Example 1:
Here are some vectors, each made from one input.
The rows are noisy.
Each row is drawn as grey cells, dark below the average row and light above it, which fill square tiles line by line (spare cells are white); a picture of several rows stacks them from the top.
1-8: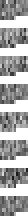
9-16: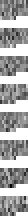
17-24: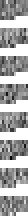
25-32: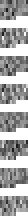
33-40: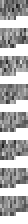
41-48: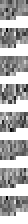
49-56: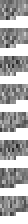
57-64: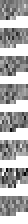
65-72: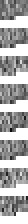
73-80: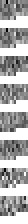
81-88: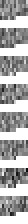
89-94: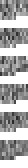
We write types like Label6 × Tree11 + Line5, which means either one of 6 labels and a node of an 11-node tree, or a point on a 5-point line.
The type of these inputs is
Line9.
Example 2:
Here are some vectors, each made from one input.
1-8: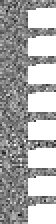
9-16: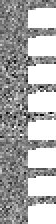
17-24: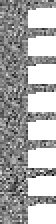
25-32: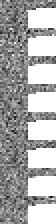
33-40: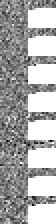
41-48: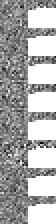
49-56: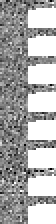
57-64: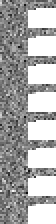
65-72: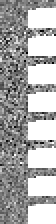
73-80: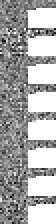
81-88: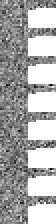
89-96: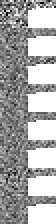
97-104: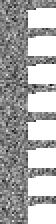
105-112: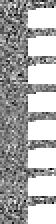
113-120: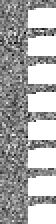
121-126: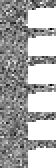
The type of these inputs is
Line9.
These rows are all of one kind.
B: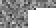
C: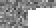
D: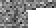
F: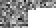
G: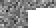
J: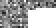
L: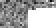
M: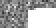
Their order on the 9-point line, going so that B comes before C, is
J, M, F, B, D, G, C, L.
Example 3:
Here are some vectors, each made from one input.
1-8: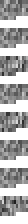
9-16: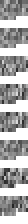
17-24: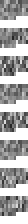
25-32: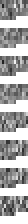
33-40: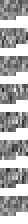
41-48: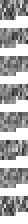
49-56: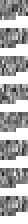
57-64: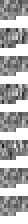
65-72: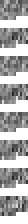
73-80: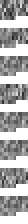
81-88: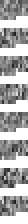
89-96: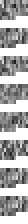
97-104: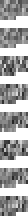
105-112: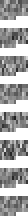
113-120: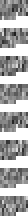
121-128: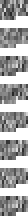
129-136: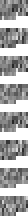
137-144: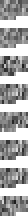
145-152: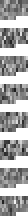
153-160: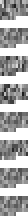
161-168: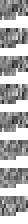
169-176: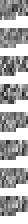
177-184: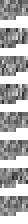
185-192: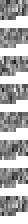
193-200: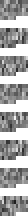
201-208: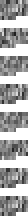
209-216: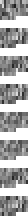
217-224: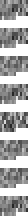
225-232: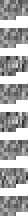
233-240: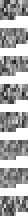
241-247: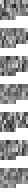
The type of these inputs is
Bool × Bool × Bool.
